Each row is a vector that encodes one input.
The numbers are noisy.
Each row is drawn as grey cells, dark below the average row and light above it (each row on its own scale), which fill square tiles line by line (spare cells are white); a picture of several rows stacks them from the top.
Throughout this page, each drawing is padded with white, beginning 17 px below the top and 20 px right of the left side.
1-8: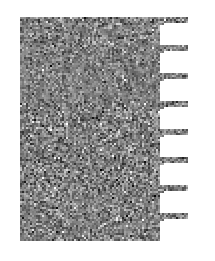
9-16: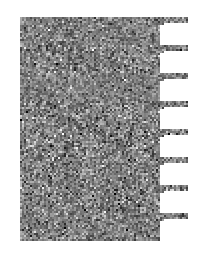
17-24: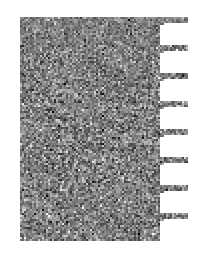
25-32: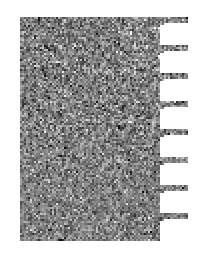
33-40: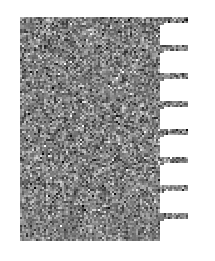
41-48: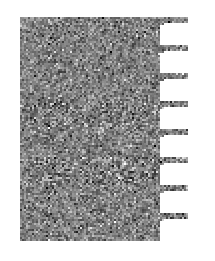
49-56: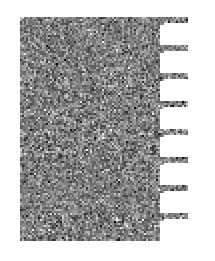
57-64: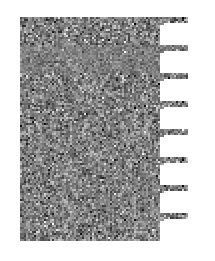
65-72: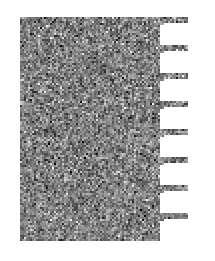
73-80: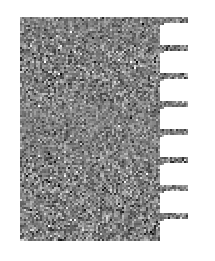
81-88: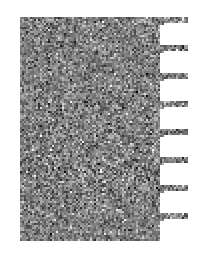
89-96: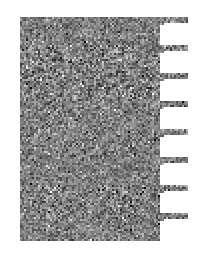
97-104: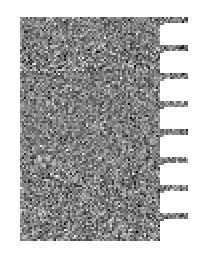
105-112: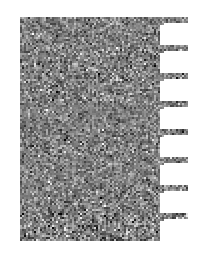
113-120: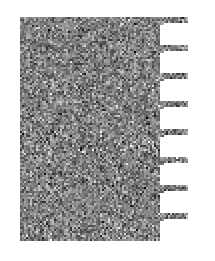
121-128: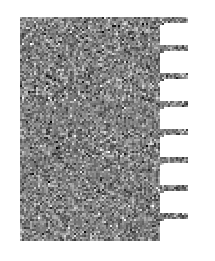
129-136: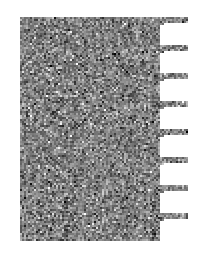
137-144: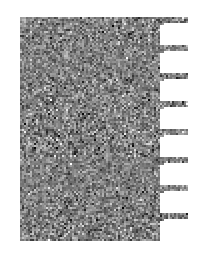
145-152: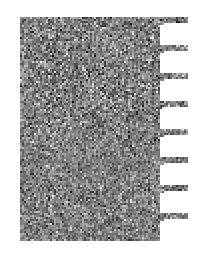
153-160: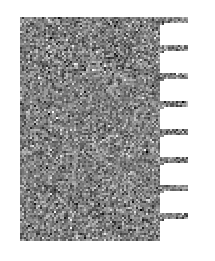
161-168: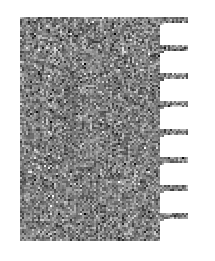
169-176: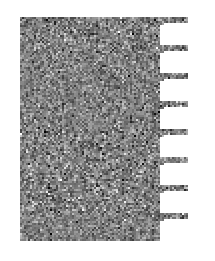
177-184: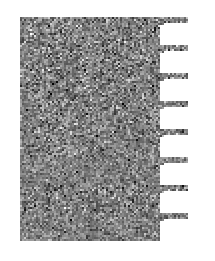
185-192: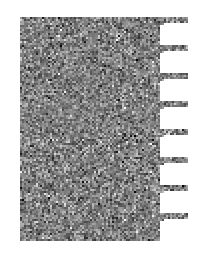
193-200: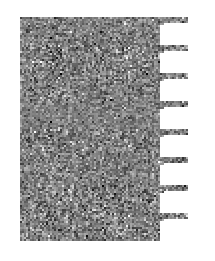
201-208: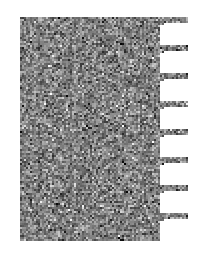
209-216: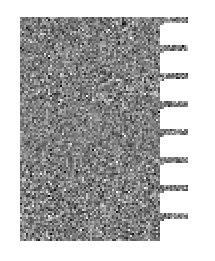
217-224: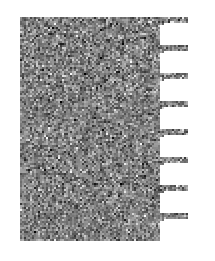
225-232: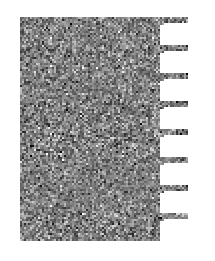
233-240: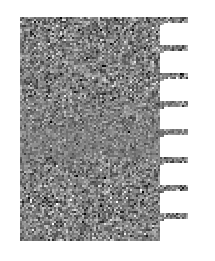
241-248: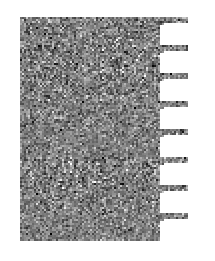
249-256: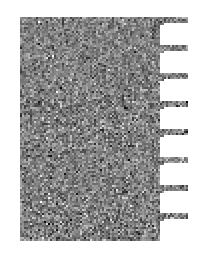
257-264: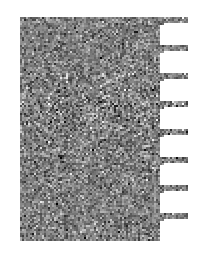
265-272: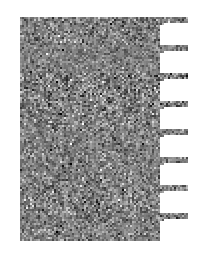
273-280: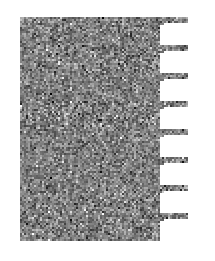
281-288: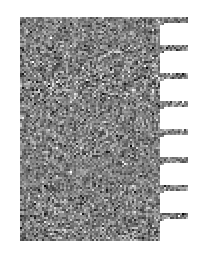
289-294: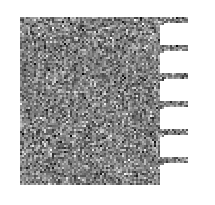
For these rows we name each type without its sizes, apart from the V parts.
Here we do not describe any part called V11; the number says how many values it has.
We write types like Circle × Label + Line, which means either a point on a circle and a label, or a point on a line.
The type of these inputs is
(Line + Tree) × (Line + V11).
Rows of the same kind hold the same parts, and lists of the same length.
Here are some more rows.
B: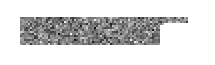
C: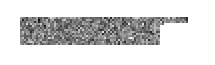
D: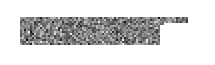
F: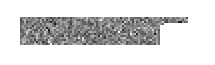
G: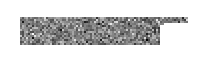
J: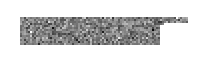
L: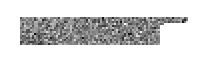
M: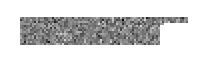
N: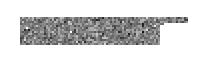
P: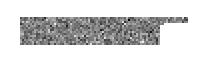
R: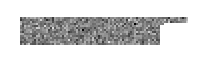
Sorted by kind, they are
B, C, M
D, F, G, R
J, P
L, N

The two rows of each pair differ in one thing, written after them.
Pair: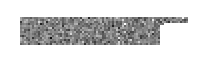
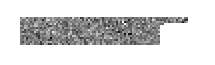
the value of V11
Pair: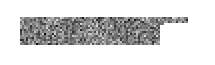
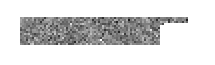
the node of the tree
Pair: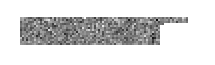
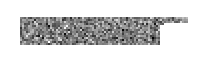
the value of V11
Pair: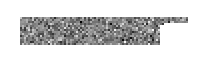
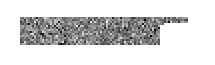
the value of V11
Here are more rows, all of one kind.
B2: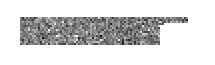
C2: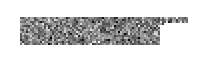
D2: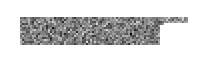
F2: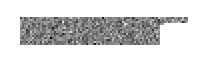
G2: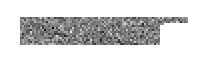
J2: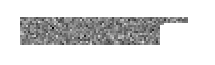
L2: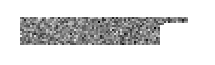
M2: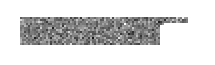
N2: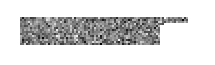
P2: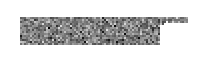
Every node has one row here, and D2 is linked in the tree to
J2 and N2.
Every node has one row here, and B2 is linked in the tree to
N2.
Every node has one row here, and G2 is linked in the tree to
F2.
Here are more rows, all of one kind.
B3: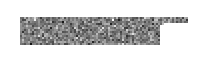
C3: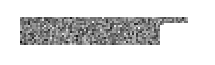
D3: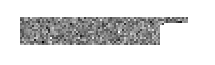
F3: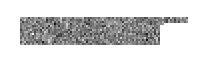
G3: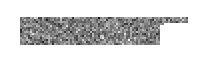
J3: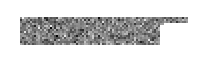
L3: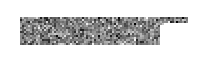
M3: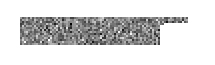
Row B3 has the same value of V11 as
G3 and L3.
